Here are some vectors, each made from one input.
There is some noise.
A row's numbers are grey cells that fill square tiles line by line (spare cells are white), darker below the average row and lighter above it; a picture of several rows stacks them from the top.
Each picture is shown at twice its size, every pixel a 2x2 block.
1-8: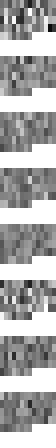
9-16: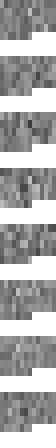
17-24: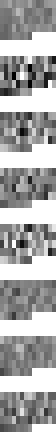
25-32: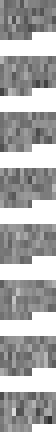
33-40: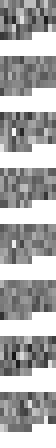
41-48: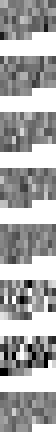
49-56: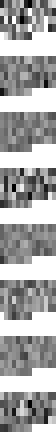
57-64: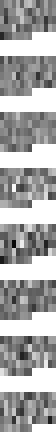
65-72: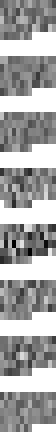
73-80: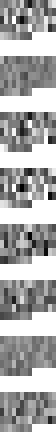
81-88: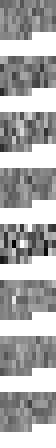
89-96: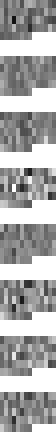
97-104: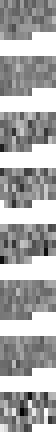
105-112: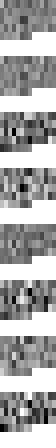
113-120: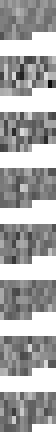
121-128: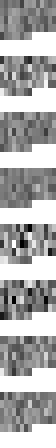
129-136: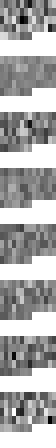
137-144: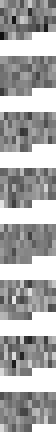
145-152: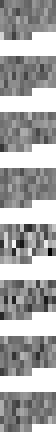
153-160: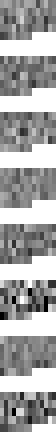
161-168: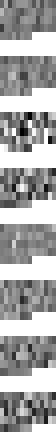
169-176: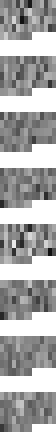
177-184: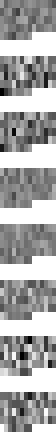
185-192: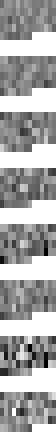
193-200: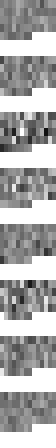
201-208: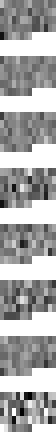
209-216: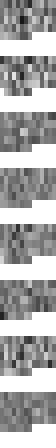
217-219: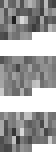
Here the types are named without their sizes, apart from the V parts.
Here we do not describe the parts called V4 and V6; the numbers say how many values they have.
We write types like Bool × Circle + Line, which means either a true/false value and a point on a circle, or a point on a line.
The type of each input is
(Bool × V6 + Tree) × V4.
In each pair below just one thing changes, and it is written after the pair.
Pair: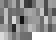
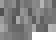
the true/false value
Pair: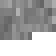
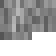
the value of V6
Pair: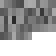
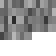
the true/false value
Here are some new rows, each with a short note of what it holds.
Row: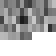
a true/false value, a value of V4 and a value of V6
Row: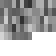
a true/false value, a value of V4 and a value of V6
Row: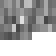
a node of a tree and a value of V4
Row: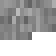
a true/false value, a value of V4 and a value of V6
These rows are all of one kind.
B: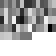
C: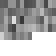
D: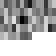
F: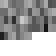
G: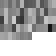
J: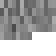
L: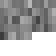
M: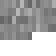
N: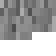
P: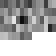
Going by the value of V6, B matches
G and L.
